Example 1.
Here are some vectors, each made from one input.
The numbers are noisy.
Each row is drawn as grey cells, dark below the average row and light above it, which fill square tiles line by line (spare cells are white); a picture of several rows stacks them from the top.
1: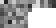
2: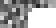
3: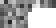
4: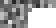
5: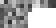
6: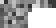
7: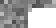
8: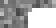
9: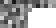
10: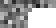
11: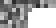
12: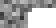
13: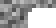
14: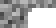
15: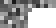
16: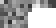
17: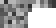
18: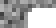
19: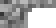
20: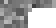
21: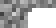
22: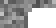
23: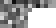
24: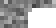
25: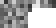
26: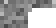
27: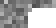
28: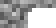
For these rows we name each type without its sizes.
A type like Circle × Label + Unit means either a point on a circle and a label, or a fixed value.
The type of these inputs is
Line.
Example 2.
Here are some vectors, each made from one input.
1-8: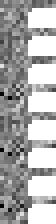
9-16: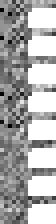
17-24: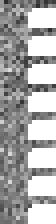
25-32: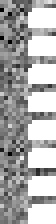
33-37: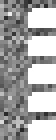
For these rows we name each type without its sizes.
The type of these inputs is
Line.
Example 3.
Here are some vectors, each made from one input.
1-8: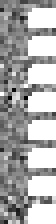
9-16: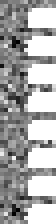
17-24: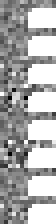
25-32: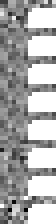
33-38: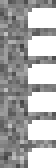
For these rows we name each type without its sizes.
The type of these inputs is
Line × Line.
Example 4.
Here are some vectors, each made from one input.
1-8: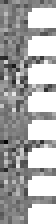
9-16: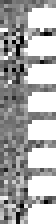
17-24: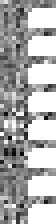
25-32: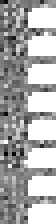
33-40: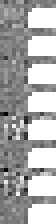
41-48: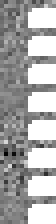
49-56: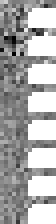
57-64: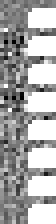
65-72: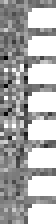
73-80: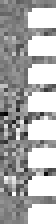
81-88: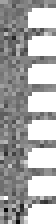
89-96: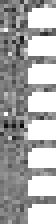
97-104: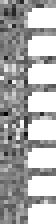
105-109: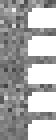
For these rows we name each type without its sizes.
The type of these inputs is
Label.
